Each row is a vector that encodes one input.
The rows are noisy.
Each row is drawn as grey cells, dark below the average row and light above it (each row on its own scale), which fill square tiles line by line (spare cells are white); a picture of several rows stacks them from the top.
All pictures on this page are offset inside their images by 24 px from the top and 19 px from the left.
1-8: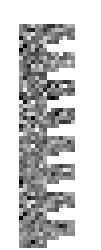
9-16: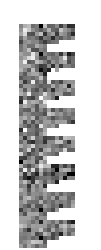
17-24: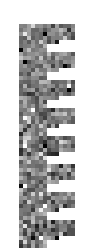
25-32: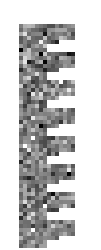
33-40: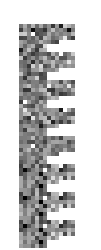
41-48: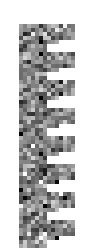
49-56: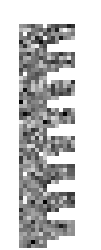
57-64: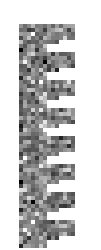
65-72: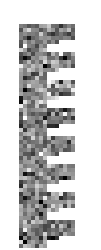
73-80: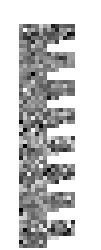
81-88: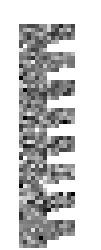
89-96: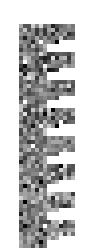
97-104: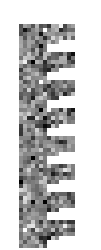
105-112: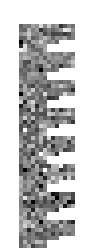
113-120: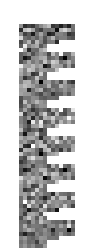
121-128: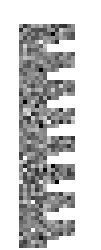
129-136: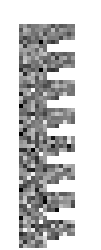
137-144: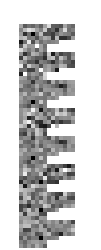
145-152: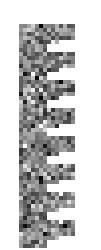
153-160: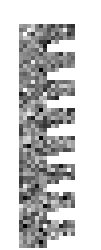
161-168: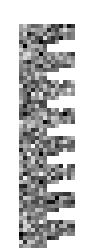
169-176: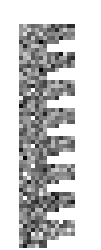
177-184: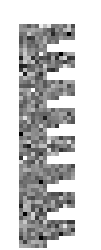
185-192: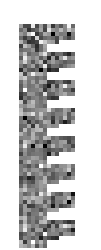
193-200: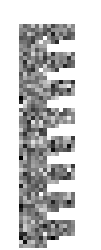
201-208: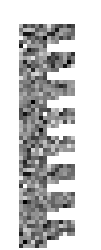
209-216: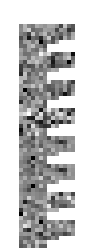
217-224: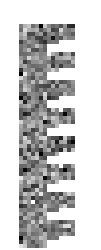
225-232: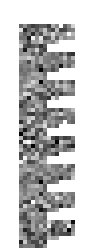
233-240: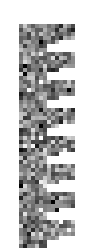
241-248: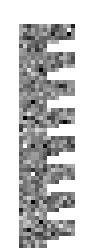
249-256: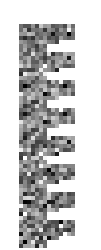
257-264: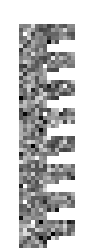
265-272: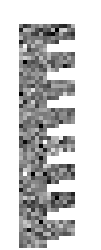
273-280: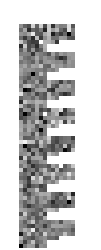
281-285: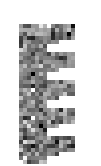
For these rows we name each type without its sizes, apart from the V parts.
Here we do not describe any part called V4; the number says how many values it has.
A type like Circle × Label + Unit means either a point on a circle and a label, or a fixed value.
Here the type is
(Bool × Bool × Bool + Line) × Line + V4.
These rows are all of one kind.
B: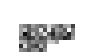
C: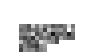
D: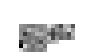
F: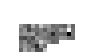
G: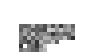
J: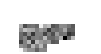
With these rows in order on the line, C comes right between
F and G.
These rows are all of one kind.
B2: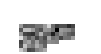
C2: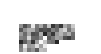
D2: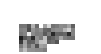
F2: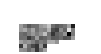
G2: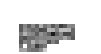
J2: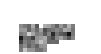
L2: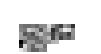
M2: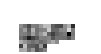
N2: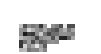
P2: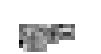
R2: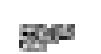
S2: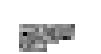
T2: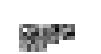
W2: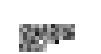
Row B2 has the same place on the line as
F2, L2 and M2.
